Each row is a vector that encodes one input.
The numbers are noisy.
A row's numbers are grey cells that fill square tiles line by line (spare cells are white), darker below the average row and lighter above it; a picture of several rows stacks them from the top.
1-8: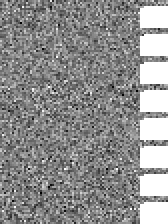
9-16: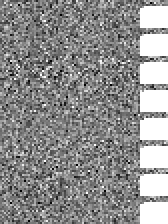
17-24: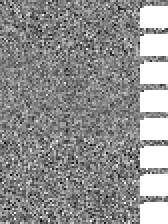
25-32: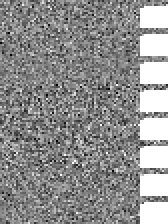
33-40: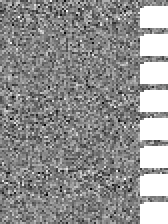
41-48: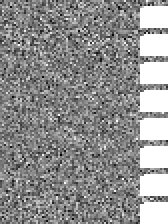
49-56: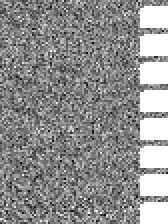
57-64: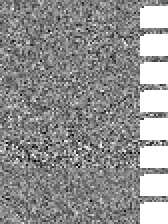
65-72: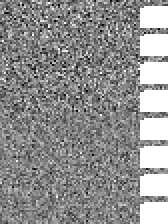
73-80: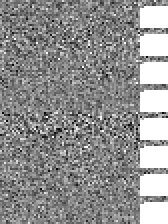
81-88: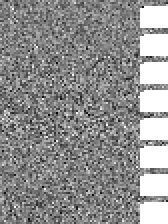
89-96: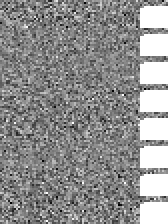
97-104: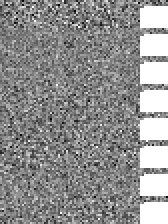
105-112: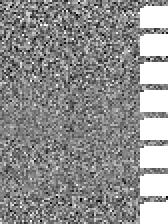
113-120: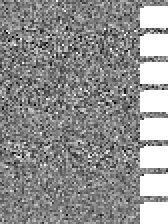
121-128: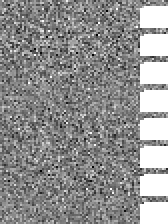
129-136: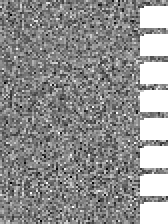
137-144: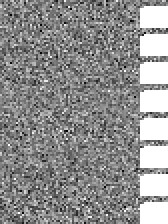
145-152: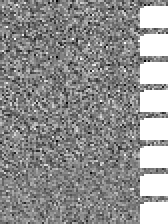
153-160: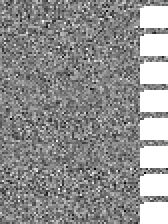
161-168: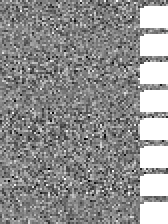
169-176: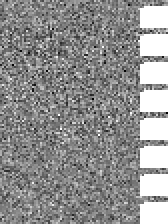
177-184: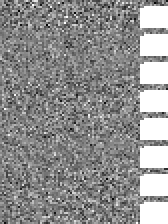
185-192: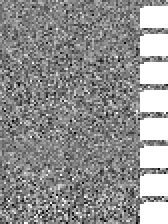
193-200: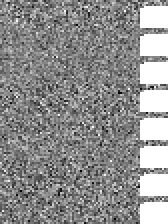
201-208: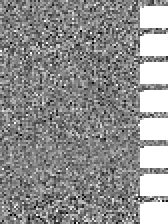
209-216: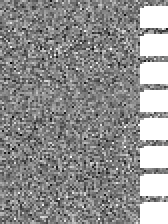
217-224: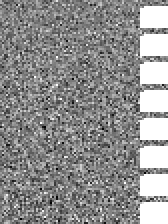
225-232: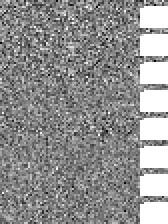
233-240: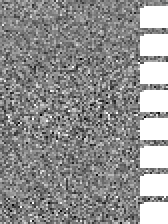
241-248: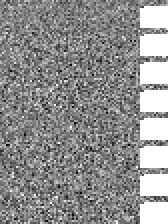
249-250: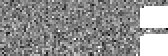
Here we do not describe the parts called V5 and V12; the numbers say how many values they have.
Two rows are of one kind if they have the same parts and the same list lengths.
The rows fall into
3 kinds.
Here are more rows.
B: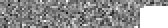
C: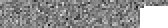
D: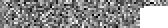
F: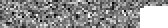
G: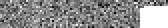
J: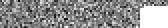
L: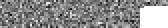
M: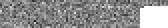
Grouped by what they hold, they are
B, G, J, L
C, M
D, F

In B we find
a node of an 11-node tree and a value of V12.
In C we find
a value of V12.
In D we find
a point on a 6-point line and a value of V5.
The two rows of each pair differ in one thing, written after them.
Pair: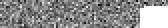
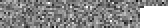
the node of the tree
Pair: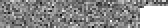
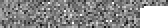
the value of V12
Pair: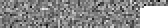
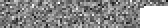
the node of the tree
